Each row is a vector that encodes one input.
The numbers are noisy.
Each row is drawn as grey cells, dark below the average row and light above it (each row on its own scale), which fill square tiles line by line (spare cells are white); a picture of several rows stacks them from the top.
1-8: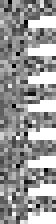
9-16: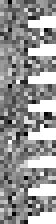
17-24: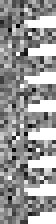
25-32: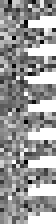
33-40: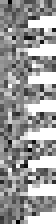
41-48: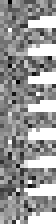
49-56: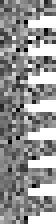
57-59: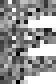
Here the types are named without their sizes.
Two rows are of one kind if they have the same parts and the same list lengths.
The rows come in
2 kinds.
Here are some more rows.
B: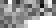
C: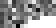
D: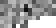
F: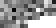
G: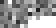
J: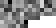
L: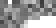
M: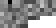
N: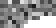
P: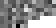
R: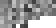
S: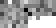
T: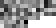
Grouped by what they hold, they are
B, F, G, J, M, P, R, T
C, D, L, N, S

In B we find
a label and four true/false values.
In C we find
a label.
